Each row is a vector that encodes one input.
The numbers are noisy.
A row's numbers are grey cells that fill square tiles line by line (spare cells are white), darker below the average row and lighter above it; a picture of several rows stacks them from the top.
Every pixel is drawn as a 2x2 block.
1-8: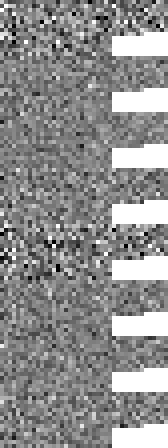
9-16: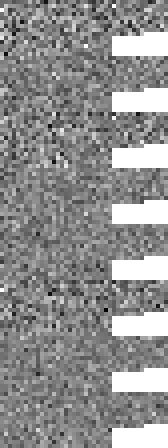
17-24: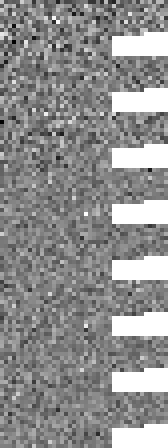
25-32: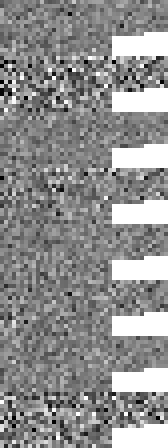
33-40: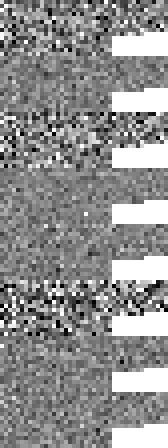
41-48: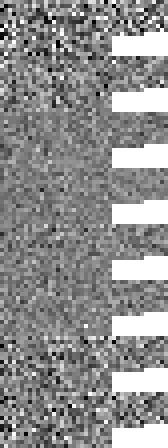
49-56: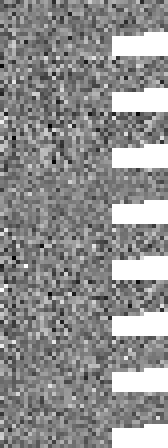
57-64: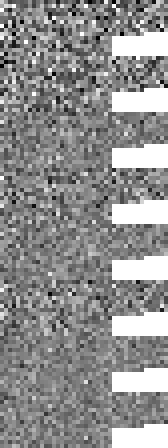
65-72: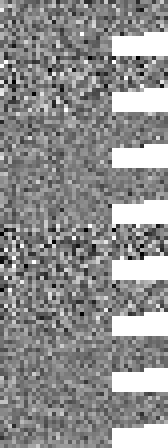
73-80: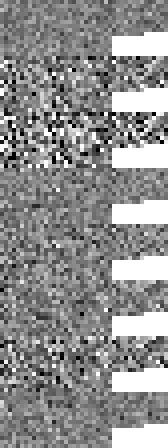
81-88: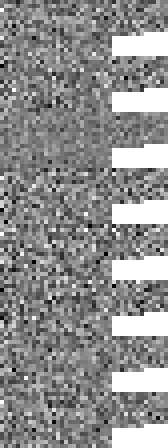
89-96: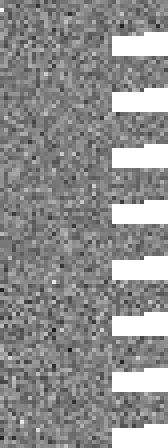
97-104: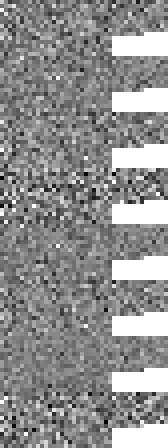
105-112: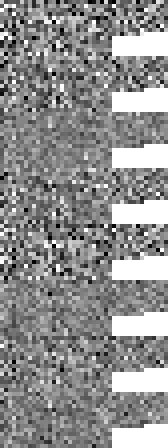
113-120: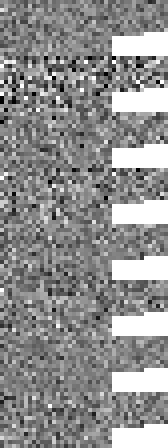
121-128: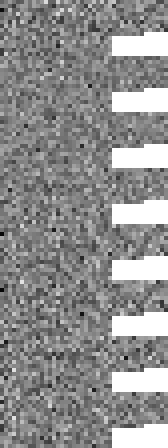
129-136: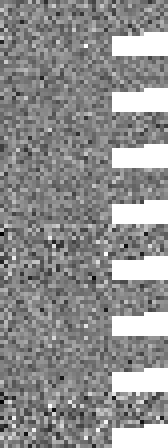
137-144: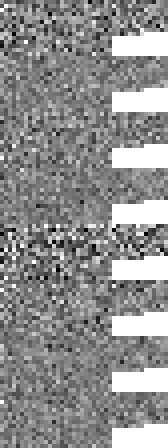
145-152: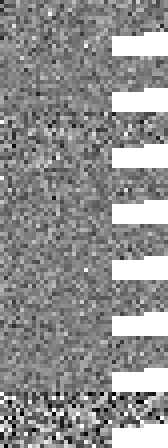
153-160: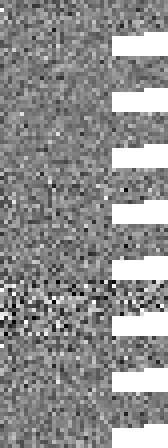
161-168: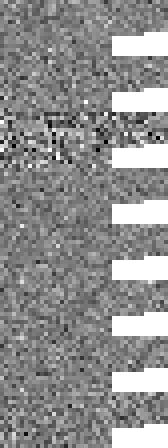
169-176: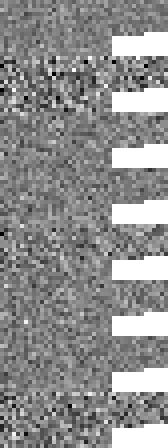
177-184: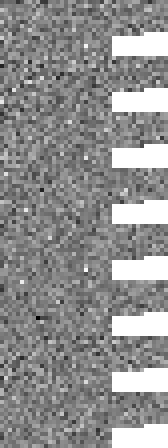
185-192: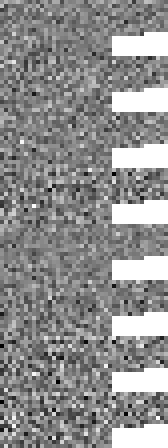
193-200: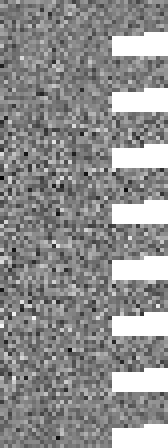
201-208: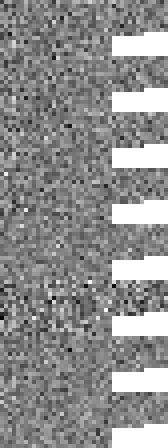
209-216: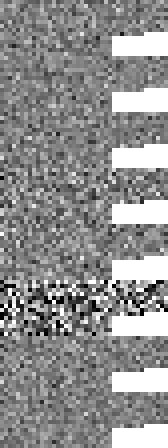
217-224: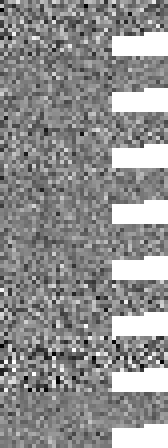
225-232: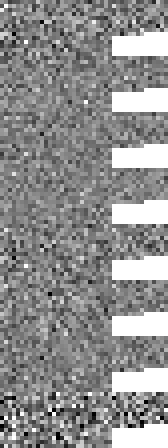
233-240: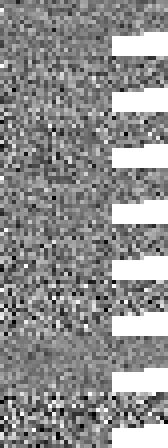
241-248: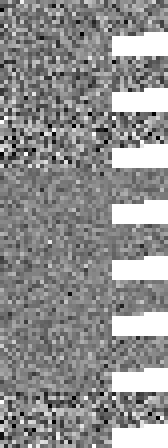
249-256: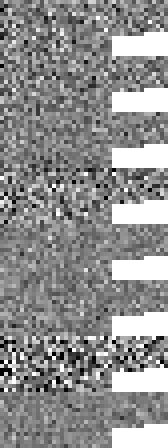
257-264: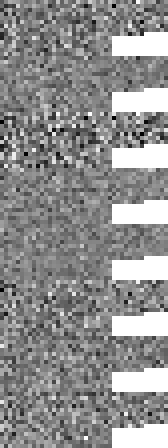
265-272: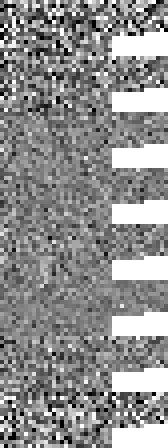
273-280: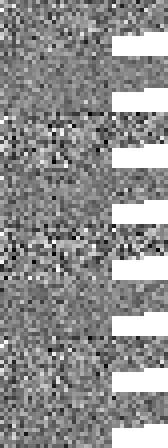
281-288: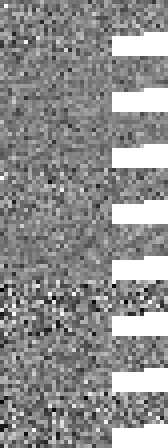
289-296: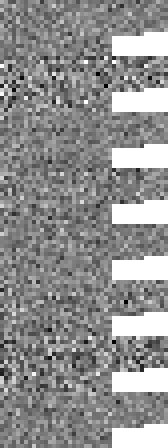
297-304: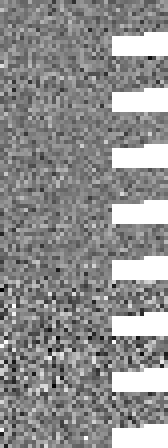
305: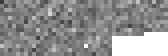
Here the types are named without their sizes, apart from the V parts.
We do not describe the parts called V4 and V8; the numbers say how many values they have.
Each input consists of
a point on a circle and a value of V8, together with either a point on a circle, or a value of V4.
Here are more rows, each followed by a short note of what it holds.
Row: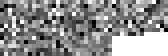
a point on a circle, a value of V4 and a value of V8
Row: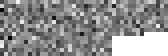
a point on a circle, a value of V4 and a value of V8
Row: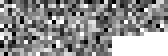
a point on a circle, a value of V4 and a value of V8
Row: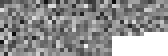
a point on each of two circles and a value of V8
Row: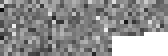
a point on each of two circles and a value of V8
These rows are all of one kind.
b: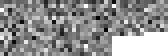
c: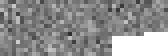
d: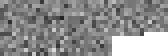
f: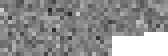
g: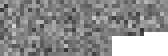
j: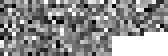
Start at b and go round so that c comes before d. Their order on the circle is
b, f, g, j, c, d.
